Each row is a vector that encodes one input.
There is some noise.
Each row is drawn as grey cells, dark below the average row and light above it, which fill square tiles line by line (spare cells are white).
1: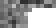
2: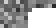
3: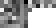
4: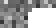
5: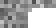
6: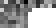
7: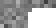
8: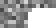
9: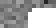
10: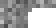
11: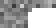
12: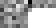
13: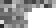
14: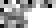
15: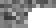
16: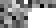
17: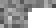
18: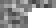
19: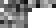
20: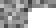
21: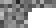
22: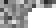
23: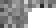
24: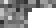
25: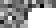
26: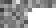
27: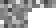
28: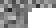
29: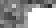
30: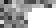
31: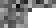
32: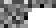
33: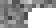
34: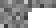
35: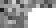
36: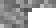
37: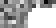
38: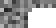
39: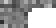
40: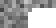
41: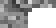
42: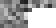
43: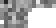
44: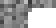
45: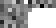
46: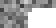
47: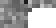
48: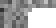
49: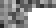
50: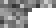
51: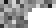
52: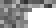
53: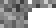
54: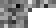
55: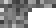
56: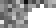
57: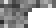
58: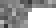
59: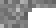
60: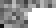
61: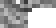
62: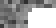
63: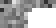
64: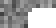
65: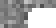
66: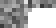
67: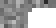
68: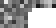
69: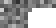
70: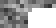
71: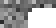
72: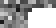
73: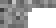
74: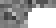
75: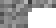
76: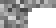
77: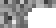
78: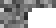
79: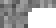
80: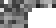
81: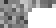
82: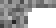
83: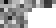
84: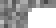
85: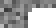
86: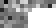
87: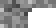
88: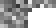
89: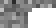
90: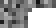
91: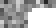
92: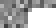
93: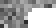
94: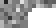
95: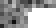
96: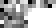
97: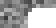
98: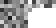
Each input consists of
one of 7 labels, together with either one of 7 labels, or a point on a 5-point line.
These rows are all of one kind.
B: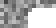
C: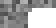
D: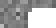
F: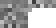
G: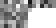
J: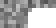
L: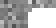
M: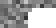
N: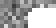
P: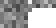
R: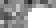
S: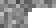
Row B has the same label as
G and J.
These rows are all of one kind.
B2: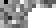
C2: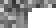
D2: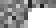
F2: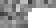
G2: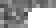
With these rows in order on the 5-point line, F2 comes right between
B2 and C2.
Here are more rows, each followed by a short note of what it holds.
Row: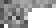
two labels (each one of 7)
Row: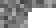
one of 7 labels and a point on a 5-point line
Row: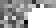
two labels (each one of 7)
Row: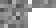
two labels (each one of 7)
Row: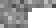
one of 7 labels and a point on a 5-point line
